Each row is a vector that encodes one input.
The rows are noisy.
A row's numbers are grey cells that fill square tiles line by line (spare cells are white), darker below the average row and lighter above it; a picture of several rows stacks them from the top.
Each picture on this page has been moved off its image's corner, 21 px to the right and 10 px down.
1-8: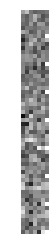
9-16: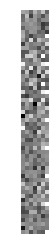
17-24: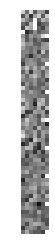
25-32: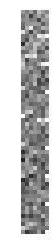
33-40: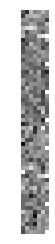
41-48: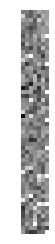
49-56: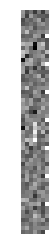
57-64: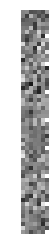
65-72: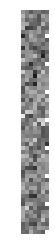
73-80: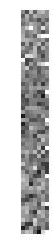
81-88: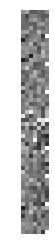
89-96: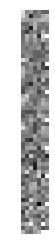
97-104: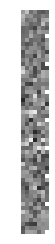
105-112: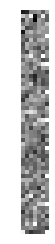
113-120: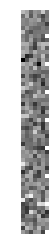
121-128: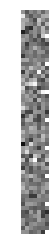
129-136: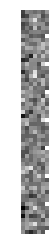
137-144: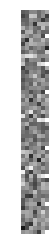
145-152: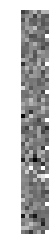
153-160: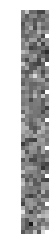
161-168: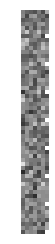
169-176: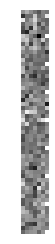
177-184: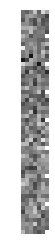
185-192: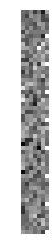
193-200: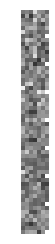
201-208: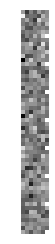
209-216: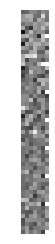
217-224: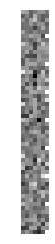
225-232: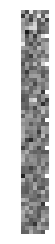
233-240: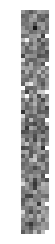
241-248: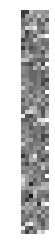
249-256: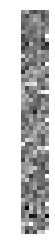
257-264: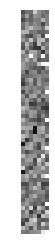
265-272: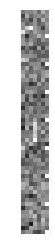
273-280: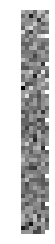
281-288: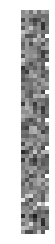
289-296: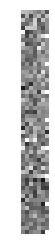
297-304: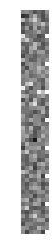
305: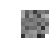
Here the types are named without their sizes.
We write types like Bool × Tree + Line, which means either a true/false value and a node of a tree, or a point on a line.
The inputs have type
(Label + Line) × Line.
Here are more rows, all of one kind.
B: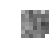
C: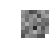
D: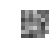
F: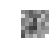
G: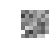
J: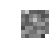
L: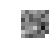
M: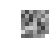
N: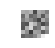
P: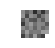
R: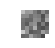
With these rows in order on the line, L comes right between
B and D.
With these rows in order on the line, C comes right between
F and P.
